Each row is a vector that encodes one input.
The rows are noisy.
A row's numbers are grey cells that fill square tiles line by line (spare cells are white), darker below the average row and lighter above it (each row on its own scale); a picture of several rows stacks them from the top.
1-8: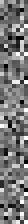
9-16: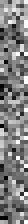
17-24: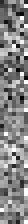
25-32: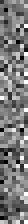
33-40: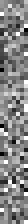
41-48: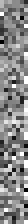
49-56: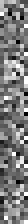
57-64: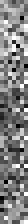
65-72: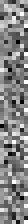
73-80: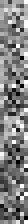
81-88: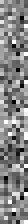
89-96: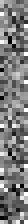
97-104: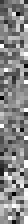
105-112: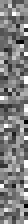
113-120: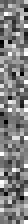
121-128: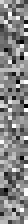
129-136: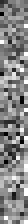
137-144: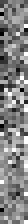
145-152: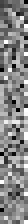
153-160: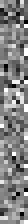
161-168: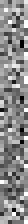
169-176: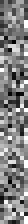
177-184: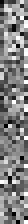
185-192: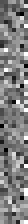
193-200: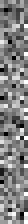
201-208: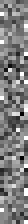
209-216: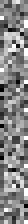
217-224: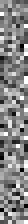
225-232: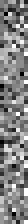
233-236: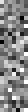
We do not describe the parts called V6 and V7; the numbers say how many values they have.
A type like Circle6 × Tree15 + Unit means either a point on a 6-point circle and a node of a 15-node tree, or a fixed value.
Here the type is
List3(Line8) + V6 × V7.
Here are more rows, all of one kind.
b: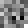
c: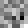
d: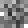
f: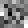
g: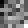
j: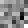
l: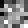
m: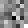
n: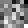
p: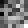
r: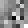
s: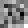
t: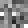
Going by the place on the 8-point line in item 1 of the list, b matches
f, m and r.
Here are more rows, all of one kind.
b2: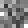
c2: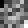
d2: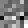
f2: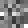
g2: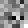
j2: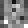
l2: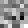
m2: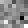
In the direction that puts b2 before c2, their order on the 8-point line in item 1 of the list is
f2, b2, g2, l2, m2, d2, j2, c2.
